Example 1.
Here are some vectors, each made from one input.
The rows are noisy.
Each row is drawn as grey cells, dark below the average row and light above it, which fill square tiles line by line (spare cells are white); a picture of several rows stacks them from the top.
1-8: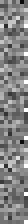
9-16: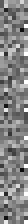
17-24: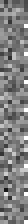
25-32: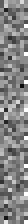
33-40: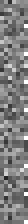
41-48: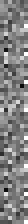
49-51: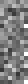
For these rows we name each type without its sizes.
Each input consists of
a point on a line.
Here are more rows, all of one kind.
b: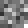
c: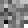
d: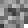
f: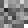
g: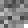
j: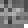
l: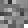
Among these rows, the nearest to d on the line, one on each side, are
f and j.
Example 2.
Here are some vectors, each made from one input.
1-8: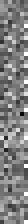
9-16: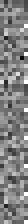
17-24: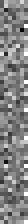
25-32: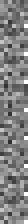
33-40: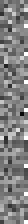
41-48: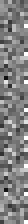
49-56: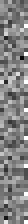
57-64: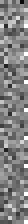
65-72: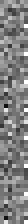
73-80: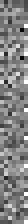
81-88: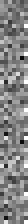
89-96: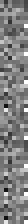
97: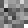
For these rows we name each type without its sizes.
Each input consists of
a point on a line.
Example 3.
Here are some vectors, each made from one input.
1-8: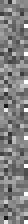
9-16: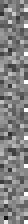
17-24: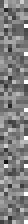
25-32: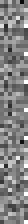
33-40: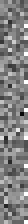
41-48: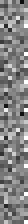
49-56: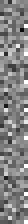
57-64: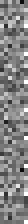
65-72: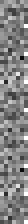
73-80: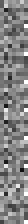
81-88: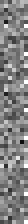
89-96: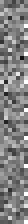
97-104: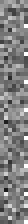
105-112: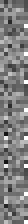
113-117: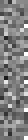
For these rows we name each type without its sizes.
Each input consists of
a point on a line.
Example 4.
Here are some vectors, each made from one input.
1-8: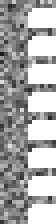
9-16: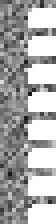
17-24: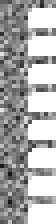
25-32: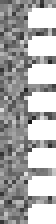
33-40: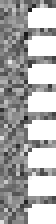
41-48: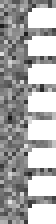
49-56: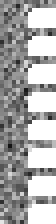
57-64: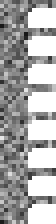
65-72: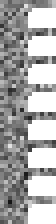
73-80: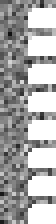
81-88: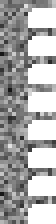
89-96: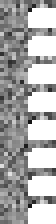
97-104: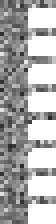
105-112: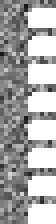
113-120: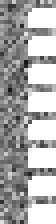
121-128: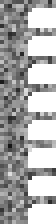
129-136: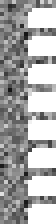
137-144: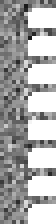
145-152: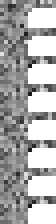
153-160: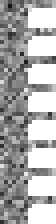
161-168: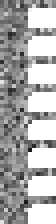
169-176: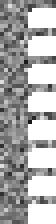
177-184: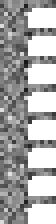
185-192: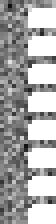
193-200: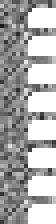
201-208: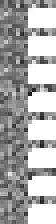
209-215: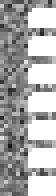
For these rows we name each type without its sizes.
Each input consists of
four true/false values.
